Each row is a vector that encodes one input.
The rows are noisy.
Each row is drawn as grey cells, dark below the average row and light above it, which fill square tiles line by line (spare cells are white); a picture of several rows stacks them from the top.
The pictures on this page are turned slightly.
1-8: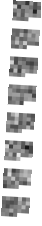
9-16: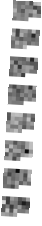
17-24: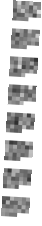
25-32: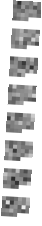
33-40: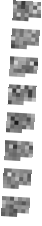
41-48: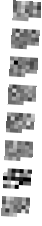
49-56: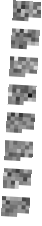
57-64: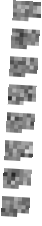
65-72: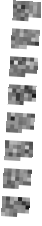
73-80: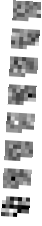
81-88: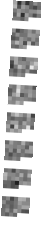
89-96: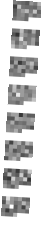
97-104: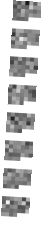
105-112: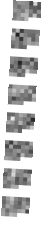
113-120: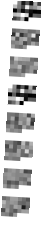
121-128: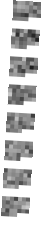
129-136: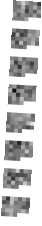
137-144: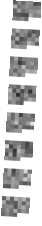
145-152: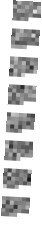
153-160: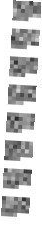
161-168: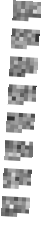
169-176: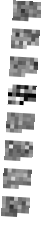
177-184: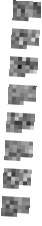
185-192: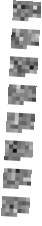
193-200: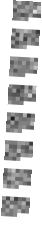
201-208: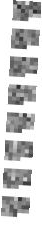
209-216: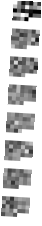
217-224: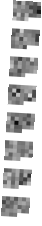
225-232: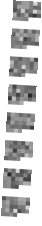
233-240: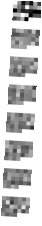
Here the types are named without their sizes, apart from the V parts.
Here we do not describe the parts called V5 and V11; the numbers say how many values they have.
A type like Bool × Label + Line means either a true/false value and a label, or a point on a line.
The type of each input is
Label × Label × V5 × V11 + Unit.
